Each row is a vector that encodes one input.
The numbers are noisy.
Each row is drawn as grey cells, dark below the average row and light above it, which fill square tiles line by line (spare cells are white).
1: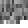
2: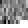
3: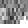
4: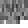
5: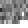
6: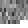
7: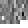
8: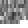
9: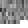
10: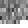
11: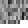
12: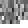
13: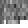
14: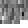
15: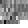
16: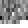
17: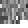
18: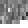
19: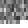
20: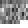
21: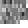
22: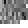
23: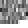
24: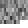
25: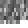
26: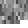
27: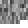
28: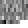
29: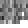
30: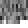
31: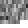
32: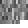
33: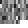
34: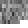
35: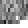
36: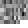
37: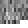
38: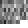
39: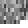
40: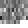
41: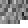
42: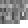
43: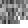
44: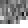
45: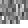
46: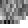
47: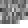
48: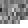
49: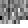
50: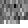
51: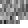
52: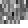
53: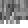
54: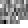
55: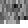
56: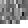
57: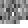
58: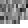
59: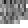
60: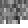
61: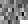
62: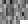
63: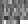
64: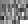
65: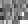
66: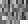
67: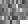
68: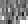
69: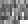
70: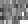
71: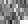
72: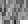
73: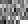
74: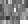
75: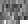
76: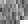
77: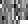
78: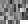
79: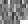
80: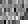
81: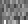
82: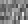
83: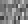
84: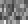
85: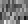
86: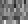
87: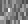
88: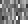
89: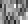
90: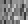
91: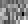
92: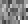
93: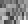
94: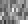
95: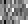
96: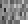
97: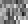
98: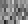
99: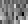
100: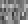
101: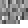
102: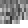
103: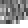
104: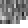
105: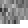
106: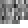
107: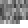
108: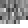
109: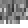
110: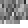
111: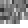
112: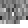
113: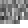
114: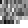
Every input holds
a point on a 10-point line, together with either a point on a 13-point circle, or a fixed value.
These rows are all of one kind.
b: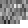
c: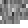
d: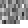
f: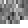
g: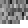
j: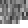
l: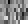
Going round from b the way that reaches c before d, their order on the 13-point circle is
b, c, l, j, f, d, g.
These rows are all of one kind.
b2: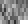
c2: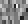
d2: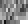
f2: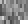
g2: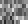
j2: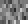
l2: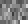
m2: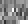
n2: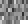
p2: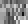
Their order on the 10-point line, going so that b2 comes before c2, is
g2, d2, m2, b2, f2, l2, j2, n2, c2, p2.
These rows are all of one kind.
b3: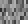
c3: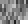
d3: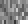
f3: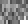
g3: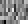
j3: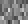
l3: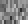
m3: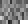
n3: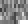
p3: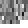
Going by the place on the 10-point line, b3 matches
c3 and n3.
